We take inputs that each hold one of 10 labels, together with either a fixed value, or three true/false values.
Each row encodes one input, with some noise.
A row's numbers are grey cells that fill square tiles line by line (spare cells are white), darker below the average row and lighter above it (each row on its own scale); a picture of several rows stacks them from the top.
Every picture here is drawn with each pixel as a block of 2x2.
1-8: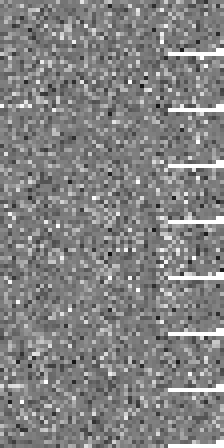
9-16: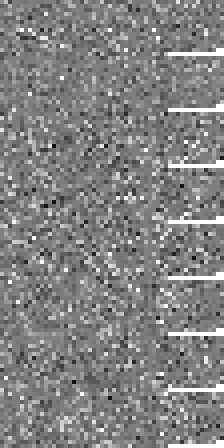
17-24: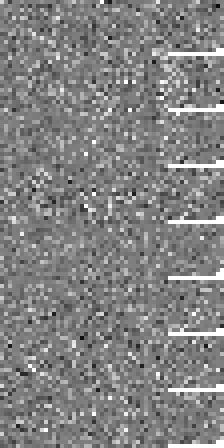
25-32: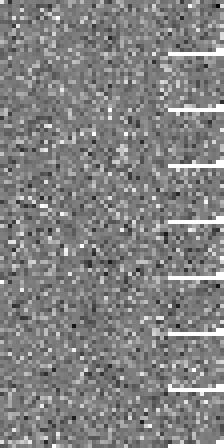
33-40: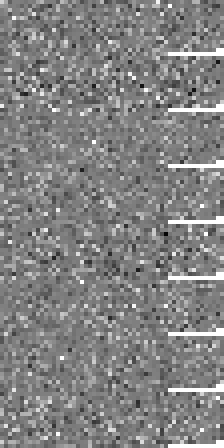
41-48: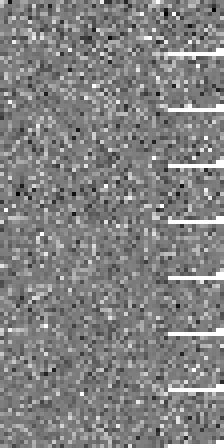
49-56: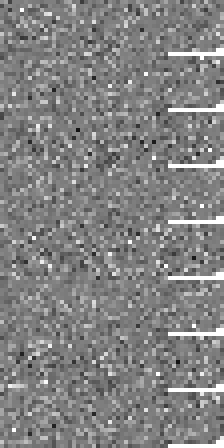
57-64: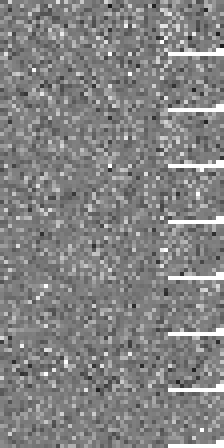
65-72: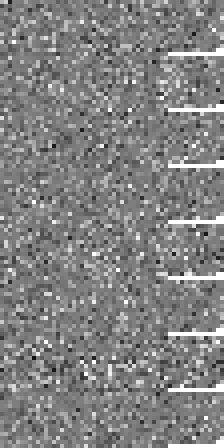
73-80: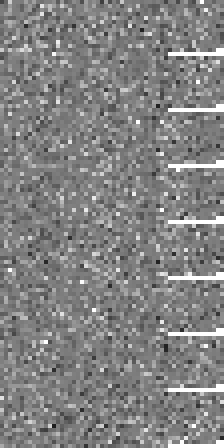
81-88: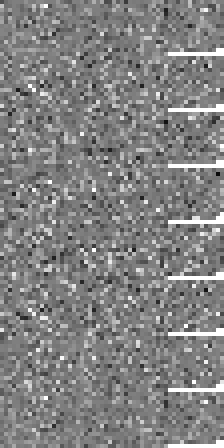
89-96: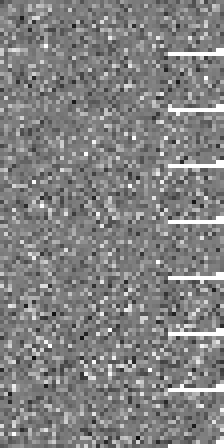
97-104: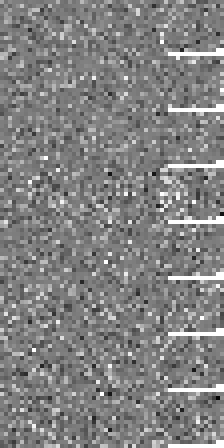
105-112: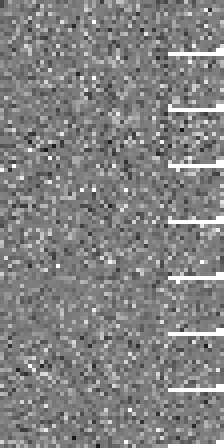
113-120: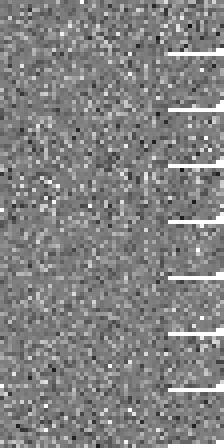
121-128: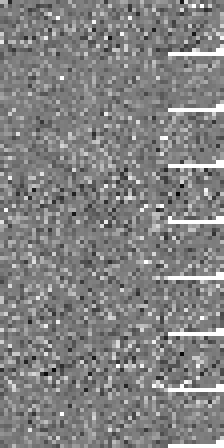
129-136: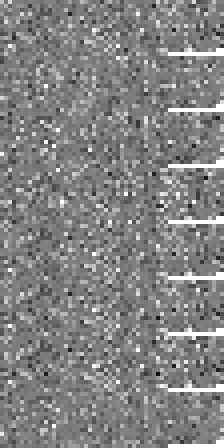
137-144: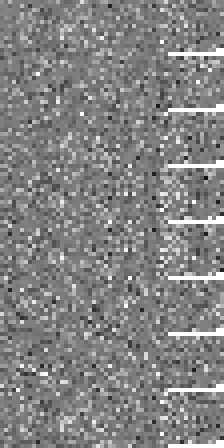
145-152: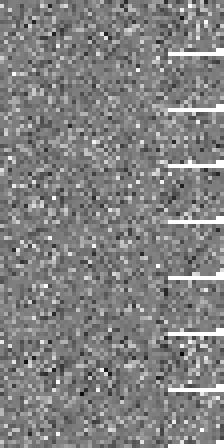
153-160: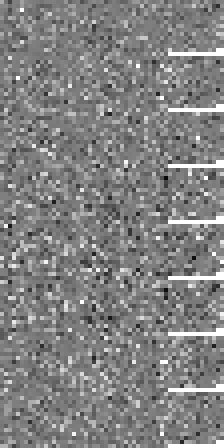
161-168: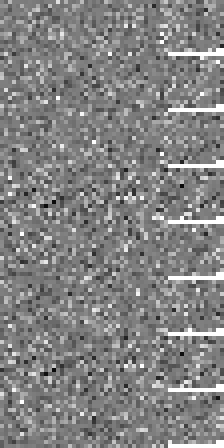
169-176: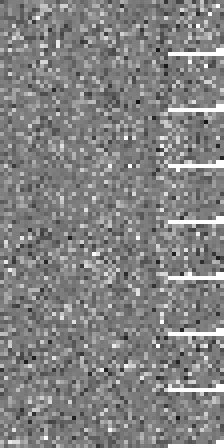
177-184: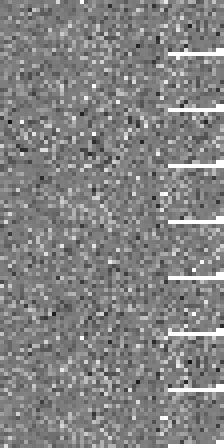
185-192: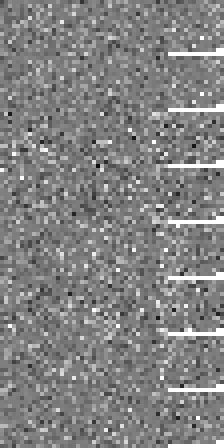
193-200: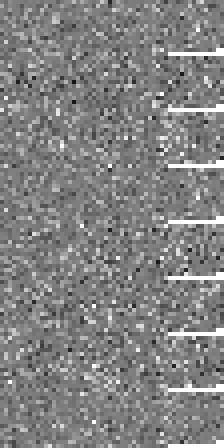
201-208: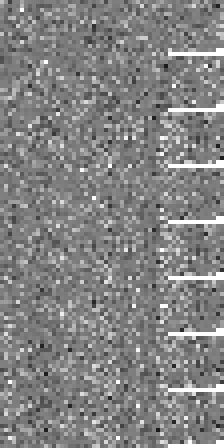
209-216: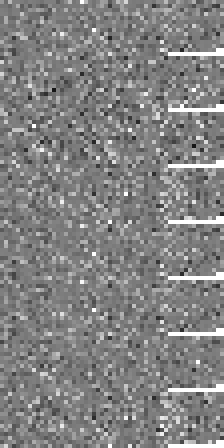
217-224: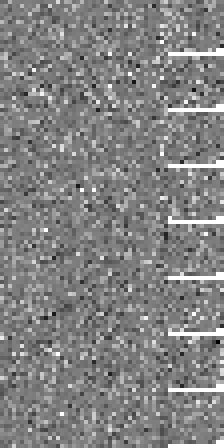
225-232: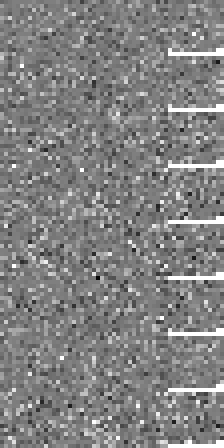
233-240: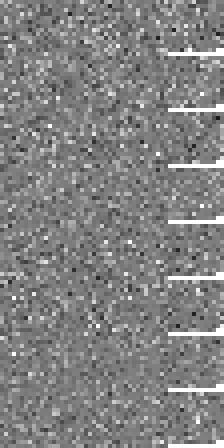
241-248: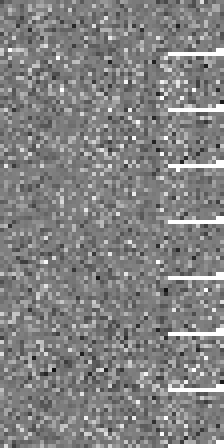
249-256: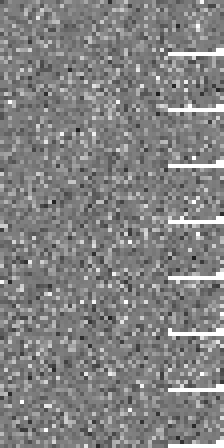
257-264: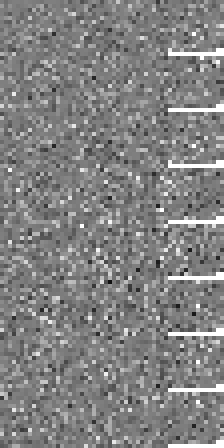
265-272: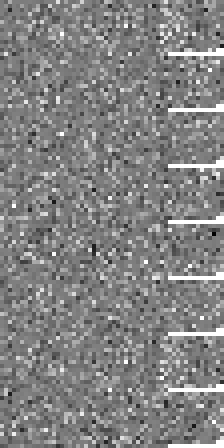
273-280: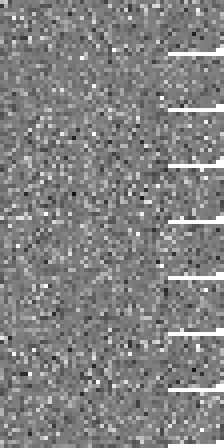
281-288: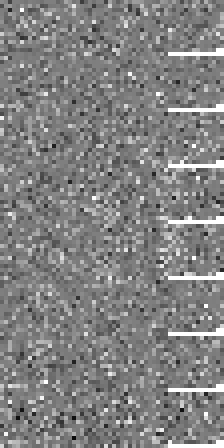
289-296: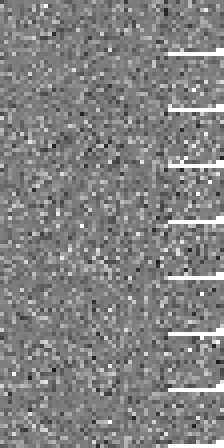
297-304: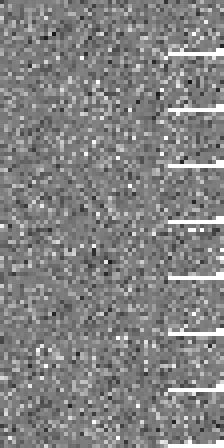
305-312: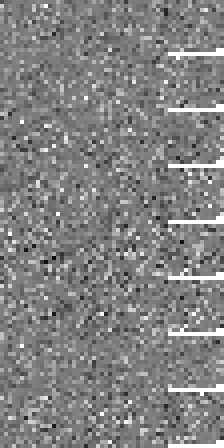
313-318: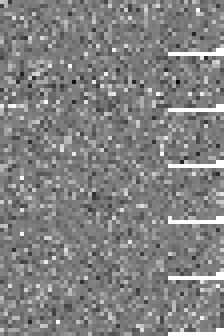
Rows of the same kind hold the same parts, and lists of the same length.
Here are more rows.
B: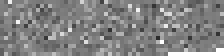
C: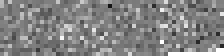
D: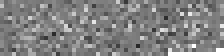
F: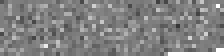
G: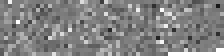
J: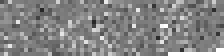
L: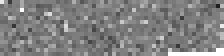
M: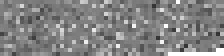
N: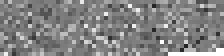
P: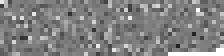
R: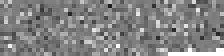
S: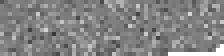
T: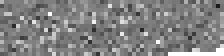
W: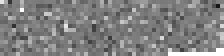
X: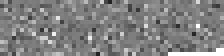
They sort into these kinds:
B, C, G, J, M, N, R
D, F, L, P, S, T, W, X

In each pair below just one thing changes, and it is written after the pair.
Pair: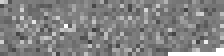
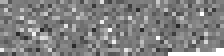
one of the three true/false values
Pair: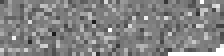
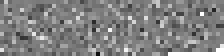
one of the three true/false values
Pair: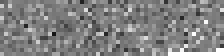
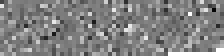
the label
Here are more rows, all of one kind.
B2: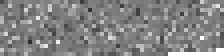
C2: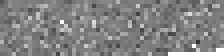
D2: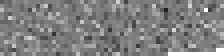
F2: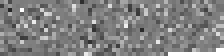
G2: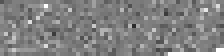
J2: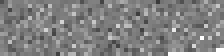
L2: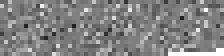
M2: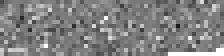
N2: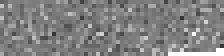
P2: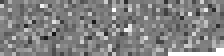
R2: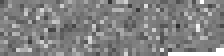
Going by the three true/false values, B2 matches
G2, M2 and R2.
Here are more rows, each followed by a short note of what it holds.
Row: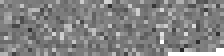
one of 10 labels
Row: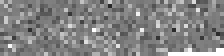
one of 10 labels
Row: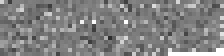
one of 10 labels and three true/false values
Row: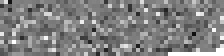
one of 10 labels and three true/false values
